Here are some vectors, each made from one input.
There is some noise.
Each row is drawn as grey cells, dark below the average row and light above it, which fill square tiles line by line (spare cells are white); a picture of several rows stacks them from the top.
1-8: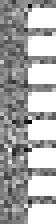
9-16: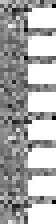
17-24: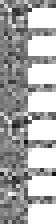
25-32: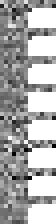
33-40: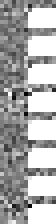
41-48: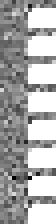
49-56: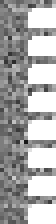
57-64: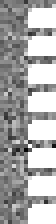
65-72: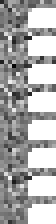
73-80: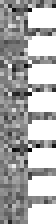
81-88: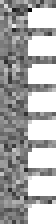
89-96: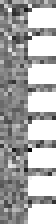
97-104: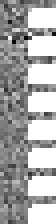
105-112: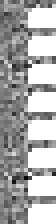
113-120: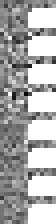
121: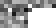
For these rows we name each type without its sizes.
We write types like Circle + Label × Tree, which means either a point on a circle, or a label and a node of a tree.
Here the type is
(Bool × Bool × Bool × Bool + Line) × Line.
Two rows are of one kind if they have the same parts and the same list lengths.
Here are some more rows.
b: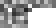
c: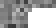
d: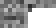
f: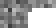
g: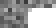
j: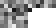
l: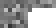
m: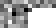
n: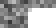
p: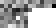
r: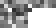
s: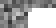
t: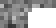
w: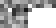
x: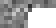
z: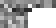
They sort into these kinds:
b, j, m, p, r, w, z
c, d, f, g, l, n, s, t, x

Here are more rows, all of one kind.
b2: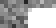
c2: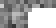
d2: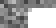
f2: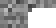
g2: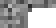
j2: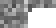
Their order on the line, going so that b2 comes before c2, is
j2, f2, g2, b2, c2, d2.
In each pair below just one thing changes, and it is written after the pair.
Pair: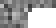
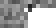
the place on the line
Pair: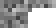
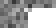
one of the four true/false values
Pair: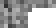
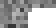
one of the four true/false values
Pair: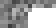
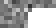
one of the four true/false values
